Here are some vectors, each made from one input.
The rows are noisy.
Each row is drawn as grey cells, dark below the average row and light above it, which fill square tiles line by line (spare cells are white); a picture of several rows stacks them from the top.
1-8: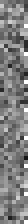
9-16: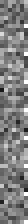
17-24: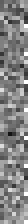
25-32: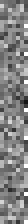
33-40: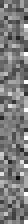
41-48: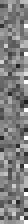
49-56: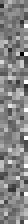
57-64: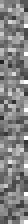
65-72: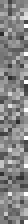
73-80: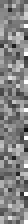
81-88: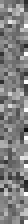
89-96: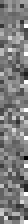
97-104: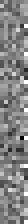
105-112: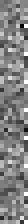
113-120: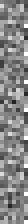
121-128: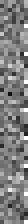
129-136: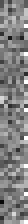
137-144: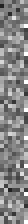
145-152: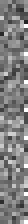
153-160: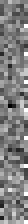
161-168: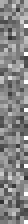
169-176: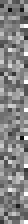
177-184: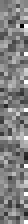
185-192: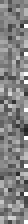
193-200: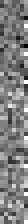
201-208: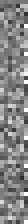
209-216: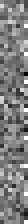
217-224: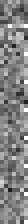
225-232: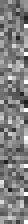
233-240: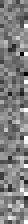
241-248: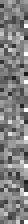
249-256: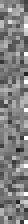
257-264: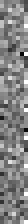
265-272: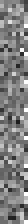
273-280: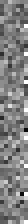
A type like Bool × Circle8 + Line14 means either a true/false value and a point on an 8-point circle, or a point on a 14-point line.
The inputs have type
Line7 × List2(Line11).
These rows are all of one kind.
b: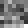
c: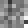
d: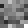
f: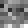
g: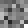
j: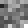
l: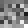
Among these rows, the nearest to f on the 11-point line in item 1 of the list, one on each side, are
b and d.
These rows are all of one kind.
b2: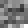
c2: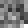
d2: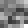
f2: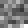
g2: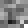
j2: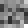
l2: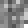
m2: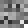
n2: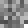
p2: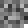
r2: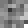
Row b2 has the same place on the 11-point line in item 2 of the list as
f2, g2 and l2.
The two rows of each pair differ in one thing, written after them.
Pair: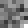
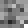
the place on the 11-point line in item 1 of the list
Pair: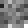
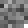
the place on the 11-point line in item 2 of the list
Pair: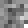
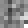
the place on the 11-point line in item 2 of the list
